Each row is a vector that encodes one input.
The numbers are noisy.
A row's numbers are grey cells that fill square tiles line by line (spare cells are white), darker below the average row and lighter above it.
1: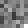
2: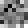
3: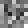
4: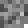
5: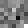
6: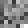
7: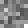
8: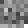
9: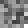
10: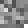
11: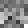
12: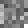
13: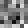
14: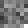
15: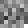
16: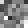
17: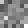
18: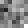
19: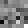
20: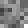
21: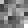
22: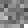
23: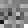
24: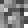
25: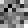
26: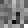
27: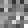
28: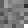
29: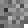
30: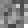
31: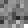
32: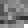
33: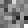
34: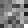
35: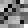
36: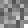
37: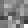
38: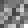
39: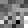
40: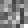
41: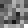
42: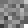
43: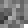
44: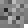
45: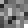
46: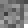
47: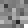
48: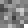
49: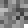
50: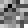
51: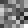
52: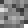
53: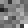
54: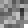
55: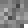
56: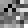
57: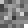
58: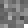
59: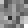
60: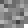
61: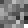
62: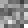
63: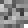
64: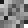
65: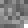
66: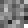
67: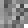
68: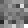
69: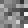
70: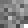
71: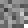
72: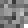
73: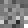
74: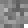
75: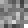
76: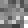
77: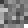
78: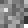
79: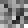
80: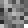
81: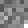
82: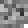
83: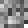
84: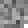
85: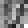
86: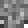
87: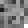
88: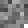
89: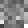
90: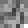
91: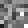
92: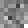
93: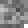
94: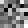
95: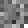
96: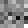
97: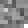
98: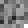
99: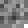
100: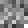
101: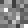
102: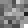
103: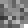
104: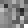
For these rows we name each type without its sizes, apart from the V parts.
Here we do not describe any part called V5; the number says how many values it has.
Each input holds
a list of items, each a true/false value and a value of V5.
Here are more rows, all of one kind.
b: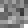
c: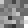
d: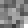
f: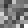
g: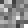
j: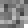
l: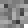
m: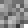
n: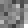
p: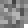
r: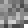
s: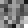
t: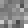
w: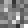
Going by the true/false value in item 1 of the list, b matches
f, r, s and w.
